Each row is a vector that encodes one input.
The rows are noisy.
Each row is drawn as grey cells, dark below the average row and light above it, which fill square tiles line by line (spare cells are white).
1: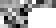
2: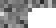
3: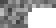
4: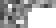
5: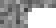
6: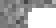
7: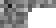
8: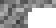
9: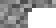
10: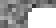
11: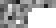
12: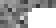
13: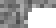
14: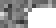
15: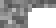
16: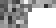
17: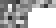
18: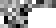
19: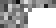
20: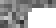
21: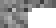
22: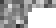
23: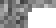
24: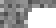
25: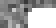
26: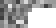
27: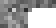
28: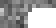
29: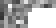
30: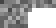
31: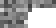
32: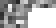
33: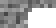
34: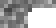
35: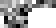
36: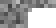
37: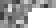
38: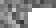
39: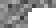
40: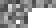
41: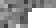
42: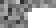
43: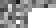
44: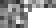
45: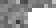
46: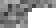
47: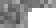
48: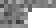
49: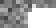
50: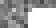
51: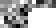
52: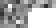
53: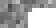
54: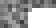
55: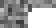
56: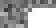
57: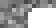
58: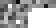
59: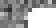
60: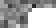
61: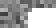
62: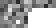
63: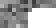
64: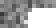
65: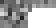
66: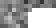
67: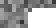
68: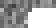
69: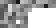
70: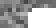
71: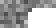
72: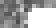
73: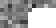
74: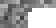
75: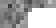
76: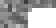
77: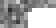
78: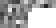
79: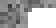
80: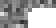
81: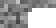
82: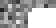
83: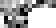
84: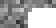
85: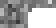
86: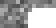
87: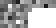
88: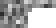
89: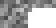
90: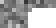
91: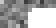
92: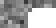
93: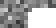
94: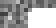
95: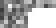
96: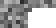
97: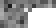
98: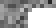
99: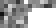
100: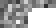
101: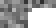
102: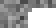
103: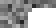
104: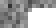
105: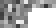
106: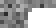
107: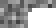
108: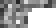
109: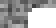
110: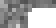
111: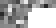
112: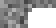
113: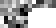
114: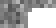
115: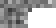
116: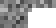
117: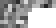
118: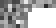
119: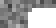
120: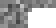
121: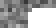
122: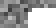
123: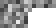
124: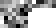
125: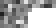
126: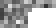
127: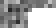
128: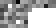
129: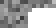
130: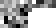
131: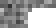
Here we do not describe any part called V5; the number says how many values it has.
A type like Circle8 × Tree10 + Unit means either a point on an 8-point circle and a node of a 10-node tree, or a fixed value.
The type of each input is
List2(Bool × V5).
